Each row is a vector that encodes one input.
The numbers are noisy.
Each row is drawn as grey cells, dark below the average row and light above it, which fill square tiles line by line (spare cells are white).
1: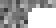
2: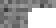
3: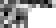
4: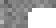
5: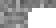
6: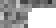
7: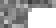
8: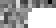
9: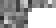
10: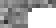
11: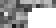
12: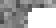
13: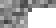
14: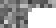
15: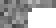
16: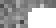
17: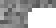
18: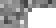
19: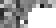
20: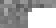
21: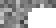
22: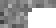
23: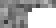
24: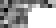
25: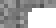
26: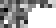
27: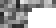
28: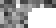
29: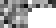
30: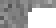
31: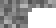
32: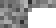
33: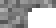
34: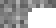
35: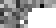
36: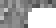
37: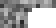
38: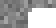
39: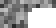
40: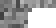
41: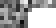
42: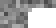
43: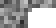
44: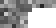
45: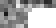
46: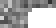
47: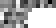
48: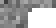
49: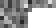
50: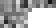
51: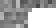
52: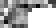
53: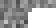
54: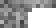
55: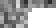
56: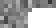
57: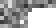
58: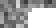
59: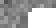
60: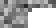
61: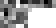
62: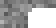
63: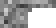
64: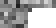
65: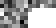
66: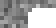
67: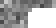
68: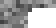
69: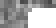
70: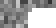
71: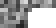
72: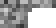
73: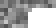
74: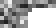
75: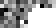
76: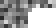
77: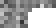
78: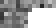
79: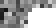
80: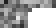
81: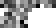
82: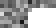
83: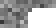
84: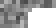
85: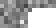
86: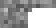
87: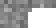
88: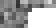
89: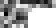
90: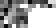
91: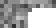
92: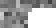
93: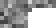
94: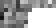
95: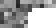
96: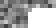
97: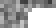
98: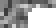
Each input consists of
three true/false values, together with either a point on a 5-point line, or a point on a 9-point line.
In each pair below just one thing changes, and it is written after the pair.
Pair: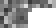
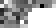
the place on the 9-point line
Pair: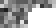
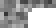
one of the three true/false values
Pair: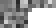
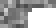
one of the three true/false values
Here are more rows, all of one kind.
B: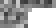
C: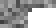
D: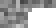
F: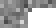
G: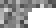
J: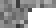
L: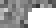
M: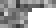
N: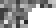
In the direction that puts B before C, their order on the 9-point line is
B, N, G, L, M, D, F, C, J.
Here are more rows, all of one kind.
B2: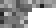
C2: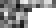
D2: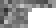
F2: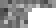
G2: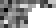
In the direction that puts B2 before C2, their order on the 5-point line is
G2, B2, C2, D2, F2.
